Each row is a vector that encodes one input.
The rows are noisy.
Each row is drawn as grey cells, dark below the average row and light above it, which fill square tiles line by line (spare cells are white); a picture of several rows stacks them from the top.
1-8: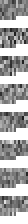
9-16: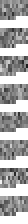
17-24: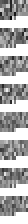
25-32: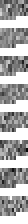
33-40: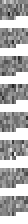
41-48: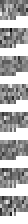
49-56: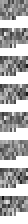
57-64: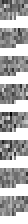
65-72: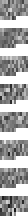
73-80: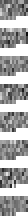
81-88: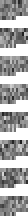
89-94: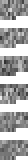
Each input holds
either one of 11 labels, or a point on a 7-point line.
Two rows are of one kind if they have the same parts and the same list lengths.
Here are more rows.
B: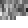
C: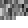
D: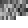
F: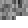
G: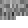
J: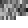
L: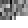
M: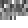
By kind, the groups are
B, C, D, J, L, M
F, G

